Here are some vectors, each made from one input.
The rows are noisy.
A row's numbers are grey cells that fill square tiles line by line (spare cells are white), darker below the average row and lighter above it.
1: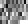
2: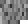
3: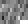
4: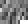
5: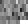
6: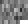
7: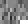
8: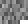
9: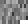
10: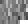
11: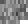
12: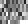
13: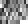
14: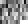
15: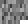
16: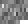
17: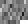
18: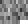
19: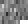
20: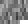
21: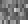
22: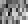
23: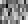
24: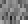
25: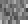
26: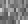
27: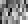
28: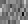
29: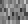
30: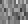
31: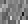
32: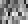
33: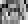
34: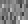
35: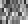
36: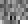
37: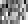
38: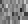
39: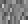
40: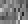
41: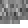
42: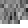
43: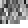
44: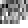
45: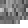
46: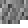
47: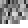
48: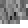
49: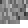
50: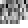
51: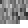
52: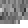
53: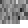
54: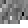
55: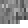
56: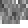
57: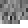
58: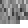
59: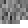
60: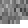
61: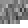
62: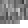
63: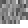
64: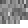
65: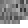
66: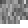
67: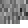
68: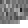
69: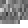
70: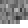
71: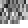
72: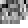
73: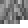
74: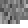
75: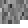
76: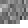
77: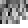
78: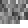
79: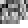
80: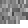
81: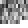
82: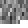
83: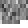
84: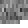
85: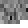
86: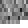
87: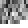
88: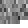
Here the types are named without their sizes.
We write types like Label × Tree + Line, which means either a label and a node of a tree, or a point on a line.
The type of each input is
(Bool × Bool × Bool + Unit) × Circle + Line.
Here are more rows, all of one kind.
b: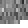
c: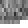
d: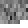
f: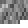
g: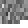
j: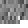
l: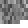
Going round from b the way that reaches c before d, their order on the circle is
b, c, d, l, g, j, f.
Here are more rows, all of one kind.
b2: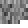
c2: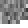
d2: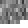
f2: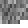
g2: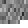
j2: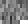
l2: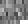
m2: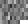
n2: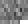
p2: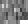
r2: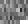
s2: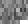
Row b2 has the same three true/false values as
d2 and g2.
